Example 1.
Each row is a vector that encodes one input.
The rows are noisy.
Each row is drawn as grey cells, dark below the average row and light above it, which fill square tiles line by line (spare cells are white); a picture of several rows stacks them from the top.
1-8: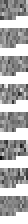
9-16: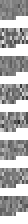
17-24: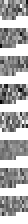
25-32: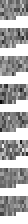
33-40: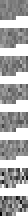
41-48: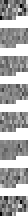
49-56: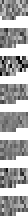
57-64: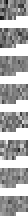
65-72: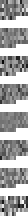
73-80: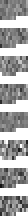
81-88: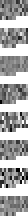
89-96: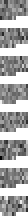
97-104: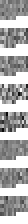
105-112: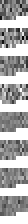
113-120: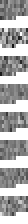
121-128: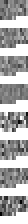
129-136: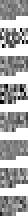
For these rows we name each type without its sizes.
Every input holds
a point on a circle and a point on a line.
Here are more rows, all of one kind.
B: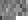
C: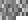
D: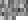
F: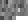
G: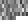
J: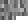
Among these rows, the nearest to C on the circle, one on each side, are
D and J.
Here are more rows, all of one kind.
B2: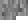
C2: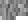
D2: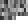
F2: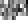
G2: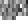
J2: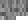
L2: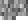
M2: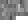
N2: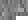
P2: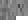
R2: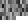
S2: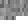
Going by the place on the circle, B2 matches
F2, G2, L2 and P2.
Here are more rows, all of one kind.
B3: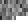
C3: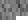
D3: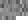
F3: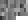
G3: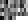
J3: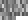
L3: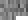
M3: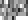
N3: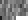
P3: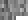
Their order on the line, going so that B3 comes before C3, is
P3, B3, D3, J3, M3, F3, N3, G3, C3, L3.
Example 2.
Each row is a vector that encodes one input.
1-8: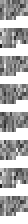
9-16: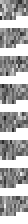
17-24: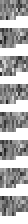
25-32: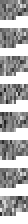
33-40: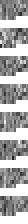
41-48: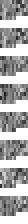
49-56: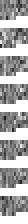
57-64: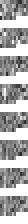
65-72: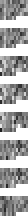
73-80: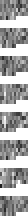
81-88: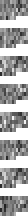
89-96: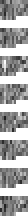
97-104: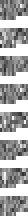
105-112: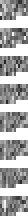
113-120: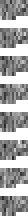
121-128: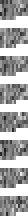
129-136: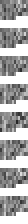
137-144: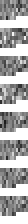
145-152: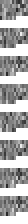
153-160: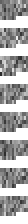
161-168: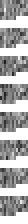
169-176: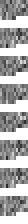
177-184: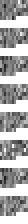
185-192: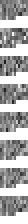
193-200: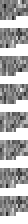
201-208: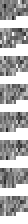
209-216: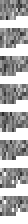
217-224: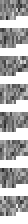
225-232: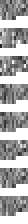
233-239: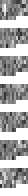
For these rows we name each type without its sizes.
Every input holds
either a point on a circle, or a point on a line.
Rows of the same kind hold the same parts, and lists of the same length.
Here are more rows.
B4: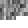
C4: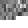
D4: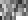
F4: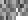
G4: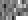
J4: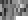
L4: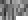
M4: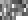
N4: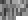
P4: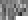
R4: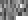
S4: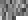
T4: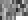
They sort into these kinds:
B4, D4, F4, M4, T4
C4, G4, J4, L4, N4, P4, R4, S4

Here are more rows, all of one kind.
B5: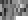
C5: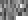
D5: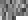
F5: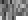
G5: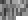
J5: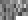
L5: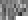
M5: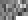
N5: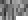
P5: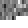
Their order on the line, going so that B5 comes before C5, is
D5, F5, N5, G5, B5, C5, L5, J5, M5, P5.
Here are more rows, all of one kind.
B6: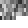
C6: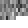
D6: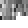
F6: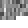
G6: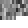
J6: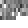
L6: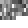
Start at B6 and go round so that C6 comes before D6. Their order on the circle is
B6, L6, G6, F6, C6, J6, D6.
